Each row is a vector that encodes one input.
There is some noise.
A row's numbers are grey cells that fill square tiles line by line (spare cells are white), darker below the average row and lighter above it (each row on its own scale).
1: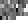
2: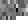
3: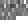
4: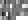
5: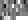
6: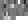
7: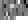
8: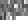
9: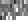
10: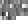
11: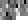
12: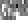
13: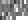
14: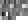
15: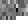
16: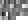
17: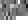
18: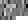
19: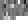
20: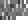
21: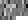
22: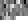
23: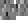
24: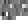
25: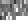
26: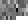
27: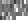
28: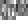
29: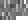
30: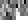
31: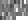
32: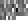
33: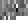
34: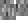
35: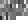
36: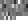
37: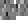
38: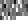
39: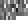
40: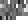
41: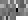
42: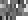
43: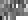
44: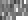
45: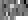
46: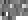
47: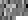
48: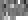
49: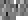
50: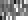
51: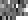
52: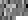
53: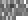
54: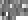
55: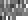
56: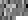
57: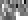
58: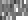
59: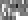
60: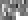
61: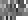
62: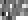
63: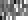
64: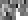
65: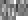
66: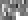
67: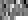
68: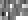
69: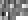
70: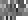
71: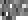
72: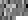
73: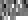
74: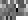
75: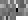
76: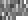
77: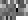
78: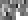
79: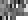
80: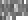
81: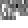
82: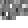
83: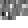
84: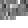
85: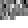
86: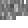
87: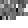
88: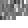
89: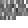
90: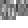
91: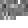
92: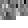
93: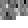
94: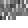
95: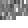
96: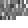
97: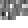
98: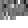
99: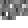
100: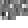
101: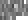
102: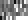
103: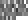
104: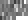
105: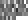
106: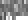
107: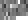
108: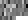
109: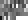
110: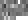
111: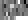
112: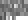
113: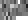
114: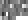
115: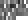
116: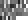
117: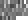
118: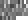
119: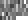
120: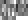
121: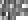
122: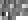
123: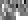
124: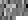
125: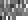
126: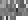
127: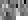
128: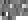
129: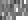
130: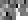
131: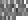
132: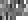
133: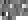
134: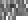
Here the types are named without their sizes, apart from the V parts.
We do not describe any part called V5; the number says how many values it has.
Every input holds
either four true/false values and a value of V5, or a list of points on a line.
